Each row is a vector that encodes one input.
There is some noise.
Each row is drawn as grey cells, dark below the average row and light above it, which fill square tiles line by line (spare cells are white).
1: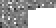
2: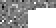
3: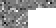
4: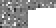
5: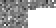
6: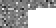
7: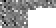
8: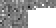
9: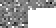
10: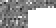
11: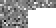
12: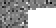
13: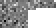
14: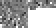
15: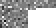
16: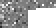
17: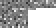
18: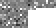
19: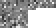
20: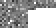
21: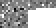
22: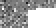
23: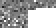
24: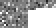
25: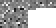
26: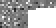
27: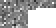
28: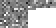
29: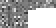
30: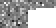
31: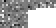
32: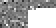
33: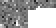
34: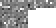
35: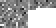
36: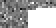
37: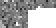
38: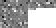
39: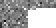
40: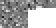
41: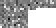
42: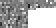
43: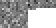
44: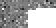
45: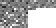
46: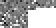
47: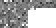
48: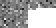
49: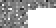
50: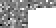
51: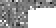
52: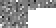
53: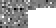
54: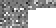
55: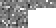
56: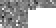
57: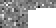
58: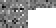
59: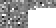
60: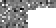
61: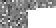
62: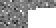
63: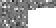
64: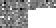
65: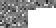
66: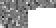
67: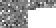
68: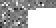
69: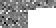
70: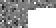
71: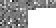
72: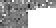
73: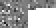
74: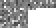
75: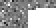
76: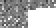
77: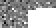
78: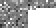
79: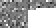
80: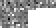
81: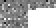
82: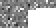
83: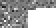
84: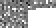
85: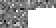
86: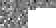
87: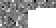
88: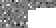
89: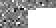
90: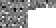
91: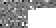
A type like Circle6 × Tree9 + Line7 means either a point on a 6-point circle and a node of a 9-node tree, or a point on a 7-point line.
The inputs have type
Label7 × Tree9 × Tree9.
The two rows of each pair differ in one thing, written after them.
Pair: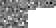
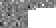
the label
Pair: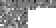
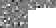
the label
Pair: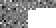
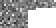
the node of one of the two trees
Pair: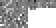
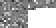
the label
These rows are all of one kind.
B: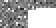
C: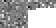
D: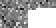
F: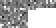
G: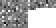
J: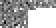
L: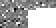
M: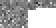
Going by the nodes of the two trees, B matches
D and L.
